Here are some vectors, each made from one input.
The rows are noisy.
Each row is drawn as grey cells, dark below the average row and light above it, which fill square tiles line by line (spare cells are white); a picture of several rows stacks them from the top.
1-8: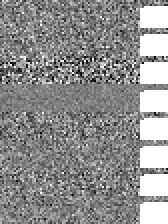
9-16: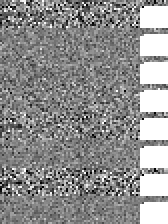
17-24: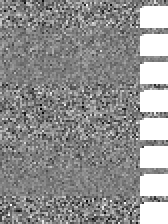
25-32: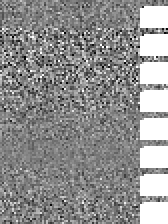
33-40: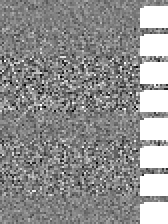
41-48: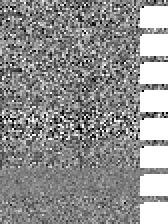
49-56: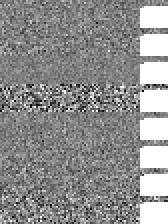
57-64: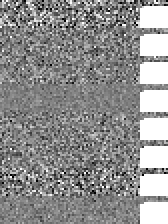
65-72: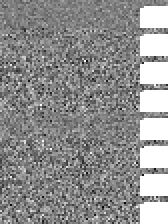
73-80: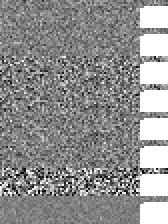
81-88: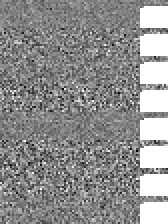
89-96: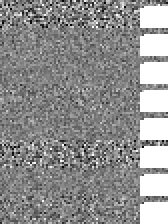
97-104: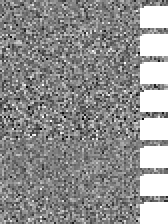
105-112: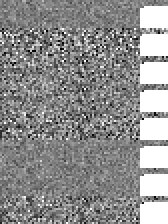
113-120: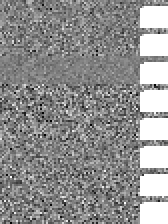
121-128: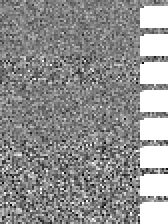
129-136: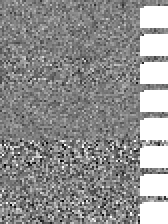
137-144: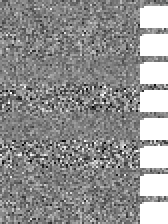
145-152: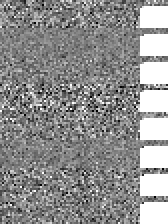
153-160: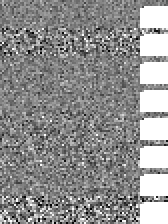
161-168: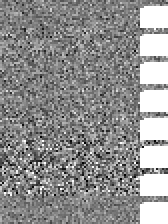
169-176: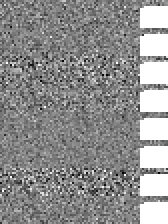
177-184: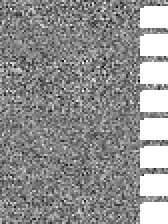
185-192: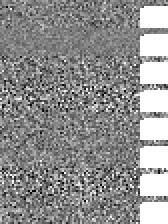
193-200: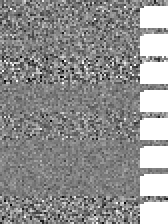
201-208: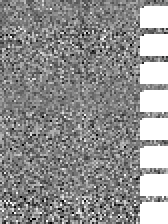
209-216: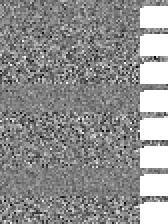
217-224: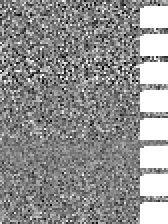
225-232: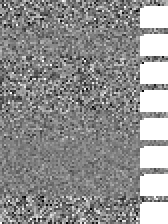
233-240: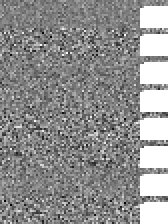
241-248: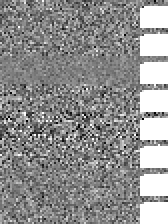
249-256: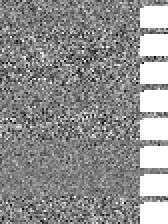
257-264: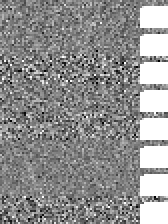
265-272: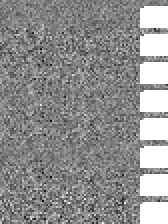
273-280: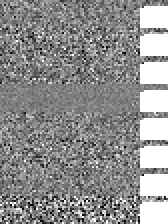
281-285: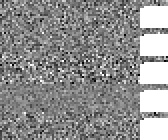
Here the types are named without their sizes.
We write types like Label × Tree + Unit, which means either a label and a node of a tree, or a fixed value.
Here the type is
(Bool × Bool × Bool × Bool + Line) × Line.
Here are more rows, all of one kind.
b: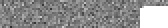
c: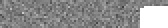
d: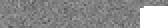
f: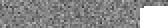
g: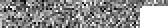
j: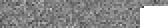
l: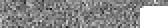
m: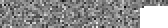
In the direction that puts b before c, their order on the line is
b, c, d, f, j, m, l, g.
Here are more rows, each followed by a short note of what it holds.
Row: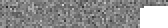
a point on a line and four true/false values
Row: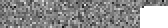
a point on each of two lines
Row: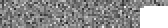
a point on each of two lines
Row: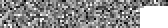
a point on each of two lines
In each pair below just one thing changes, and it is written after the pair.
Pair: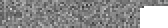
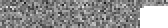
the place on the line
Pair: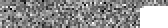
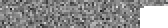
the place on the line
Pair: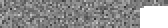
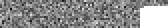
the place on the line
